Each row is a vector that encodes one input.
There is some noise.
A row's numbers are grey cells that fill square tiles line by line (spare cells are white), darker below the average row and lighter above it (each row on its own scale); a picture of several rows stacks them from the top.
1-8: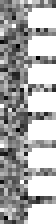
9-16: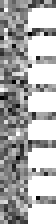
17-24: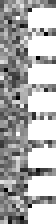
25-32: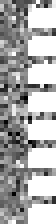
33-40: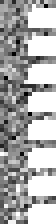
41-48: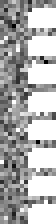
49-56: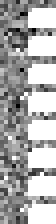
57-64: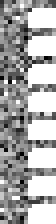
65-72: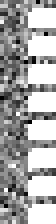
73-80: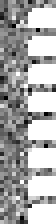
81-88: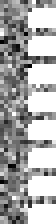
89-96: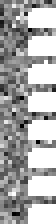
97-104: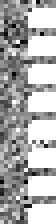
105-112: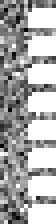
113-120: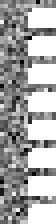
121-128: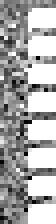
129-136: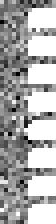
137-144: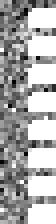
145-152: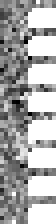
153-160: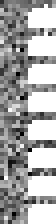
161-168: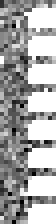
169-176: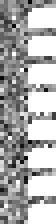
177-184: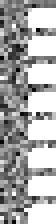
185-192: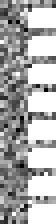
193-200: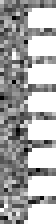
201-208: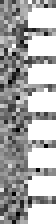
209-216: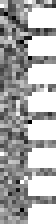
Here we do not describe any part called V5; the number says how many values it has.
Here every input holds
one of 7 labels, together with either a point on a 6-point line, or two values of V5.
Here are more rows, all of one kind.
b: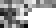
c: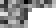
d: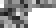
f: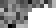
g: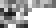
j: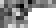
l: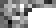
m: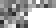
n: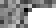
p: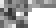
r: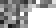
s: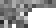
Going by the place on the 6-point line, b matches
d, g, m and n.
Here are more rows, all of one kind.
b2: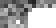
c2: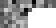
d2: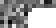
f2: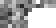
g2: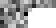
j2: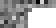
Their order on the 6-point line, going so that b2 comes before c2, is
d2, b2, j2, f2, g2, c2.
